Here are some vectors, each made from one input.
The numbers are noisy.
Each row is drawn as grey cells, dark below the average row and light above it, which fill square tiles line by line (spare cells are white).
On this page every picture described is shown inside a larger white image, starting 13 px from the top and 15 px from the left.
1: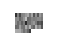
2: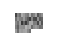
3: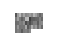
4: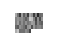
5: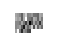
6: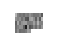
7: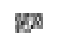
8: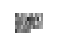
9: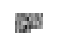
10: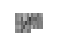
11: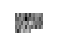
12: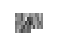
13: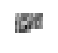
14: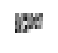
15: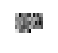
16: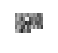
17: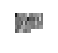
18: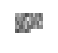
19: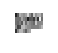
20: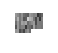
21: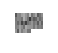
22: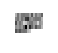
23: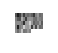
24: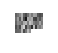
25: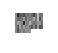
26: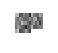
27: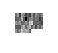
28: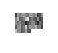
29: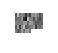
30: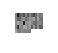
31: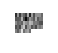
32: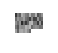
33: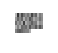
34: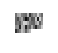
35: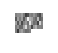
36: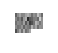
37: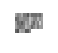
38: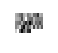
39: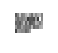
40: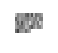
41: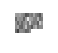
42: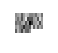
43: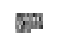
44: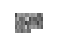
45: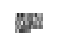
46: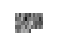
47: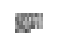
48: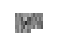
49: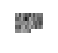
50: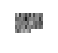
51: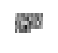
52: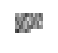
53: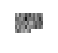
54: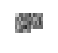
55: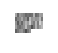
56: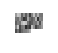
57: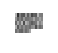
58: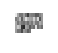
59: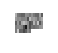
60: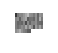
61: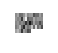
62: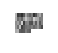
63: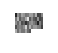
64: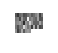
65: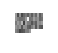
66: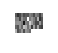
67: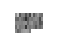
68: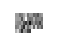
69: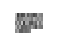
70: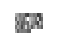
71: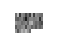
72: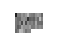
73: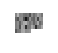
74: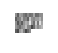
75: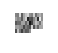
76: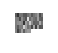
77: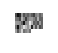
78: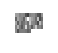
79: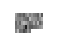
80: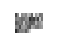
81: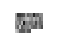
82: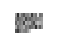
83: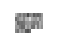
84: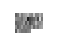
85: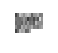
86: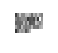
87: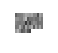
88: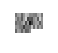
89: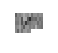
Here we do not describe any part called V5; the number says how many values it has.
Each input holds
a value of V5, together with a list of up to two points on a 6-point line.
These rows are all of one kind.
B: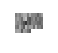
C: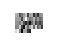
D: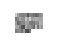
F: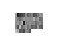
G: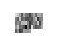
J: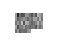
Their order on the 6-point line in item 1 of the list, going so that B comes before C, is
G, B, C, D, J, F.
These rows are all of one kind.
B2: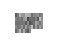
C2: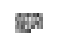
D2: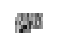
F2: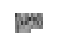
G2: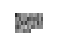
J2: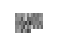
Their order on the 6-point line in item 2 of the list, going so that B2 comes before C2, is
B2, J2, D2, F2, C2, G2.
